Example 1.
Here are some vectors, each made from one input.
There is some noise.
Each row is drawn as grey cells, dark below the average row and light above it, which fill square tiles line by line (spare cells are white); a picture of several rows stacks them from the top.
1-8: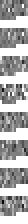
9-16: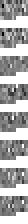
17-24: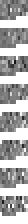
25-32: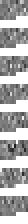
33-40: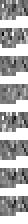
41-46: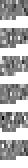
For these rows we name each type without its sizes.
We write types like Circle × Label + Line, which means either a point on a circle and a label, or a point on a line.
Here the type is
Tree.
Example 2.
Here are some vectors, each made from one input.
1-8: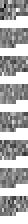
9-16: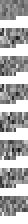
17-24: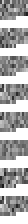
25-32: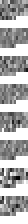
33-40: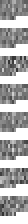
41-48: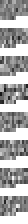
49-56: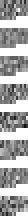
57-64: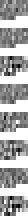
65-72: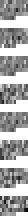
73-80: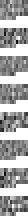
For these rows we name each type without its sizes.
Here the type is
Tree.
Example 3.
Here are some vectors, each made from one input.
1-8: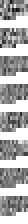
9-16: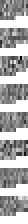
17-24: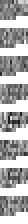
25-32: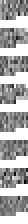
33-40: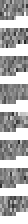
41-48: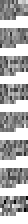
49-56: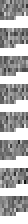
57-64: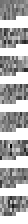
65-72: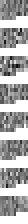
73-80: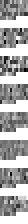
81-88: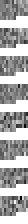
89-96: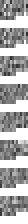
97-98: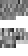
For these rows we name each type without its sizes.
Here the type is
Tree.
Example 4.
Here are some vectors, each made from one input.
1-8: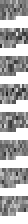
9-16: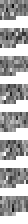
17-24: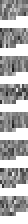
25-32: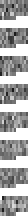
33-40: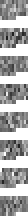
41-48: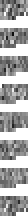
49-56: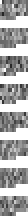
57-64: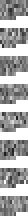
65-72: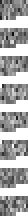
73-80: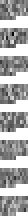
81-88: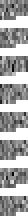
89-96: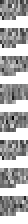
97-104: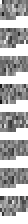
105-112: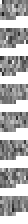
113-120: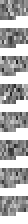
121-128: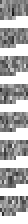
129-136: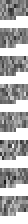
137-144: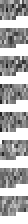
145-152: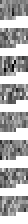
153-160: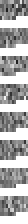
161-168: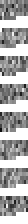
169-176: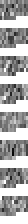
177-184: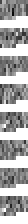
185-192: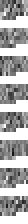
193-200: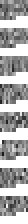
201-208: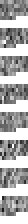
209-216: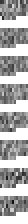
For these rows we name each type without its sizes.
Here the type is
Tree.
